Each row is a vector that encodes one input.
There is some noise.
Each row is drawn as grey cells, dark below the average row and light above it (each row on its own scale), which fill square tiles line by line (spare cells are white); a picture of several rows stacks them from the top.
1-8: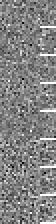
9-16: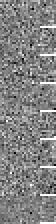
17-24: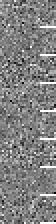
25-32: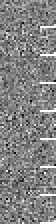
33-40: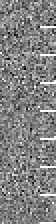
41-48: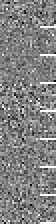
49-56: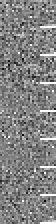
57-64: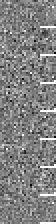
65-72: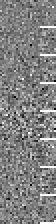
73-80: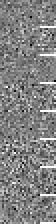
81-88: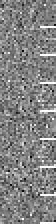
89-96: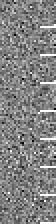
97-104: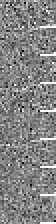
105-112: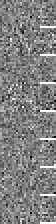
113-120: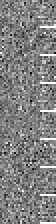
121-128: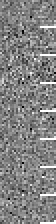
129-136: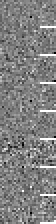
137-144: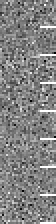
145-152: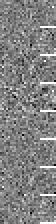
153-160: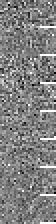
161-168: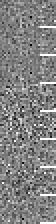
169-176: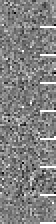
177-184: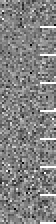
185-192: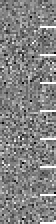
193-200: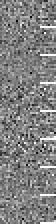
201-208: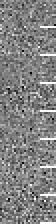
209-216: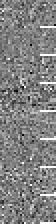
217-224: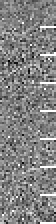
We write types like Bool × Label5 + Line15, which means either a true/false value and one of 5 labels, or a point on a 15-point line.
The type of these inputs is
Bool × (Label9 + Tree7).
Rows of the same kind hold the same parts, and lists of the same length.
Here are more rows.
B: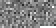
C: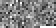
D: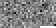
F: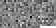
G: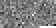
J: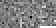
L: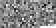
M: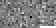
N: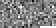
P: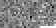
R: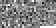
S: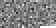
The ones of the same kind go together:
B, C, D, F, G, J, M, N
L, P, R, S

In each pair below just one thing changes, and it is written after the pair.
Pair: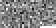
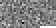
the node of the tree
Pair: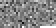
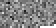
the node of the tree
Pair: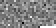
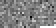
the true/false value
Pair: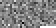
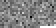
the true/false value
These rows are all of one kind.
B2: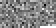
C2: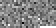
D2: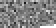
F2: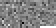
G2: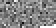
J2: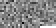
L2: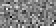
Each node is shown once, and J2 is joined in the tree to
D2, F2 and G2.
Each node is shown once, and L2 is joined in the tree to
G2.
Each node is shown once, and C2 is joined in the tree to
F2.
